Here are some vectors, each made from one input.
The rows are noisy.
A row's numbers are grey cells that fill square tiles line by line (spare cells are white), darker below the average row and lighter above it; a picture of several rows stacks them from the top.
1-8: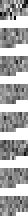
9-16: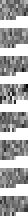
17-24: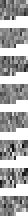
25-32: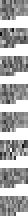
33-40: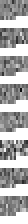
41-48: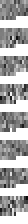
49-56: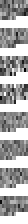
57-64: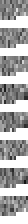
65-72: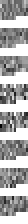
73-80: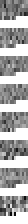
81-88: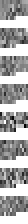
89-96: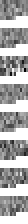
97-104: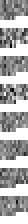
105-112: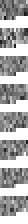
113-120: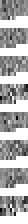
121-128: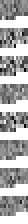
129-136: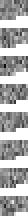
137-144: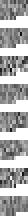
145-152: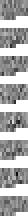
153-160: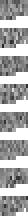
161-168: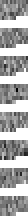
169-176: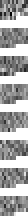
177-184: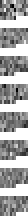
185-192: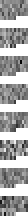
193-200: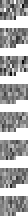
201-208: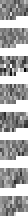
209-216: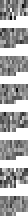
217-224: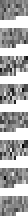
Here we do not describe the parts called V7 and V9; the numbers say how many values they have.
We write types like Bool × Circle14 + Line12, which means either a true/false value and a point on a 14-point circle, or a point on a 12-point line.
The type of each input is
((Bool × Bool × Bool × Bool + V7) × Line5 + Line6) × V9.
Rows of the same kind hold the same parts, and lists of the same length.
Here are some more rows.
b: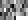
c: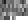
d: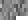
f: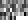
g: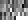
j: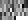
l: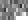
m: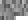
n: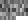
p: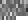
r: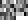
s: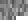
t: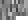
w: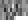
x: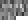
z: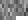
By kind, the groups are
b, f, g, j, r
c, n, x
d, l, m, p, s, t, w, z

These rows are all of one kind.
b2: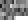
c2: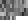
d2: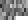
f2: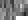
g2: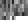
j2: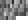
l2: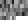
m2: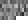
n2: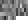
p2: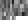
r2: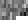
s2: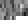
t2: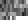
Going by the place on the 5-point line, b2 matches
c2, p2 and t2.
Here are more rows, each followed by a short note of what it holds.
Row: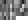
a point on a 5-point line, a value of V7 and a value of V9
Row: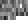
a point on a 5-point line, a value of V7 and a value of V9
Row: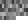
a point on a 5-point line, a value of V7 and a value of V9
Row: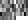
a point on a 6-point line and a value of V9
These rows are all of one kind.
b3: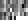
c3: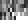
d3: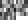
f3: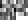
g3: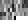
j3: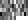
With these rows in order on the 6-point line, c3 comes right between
b3 and g3.
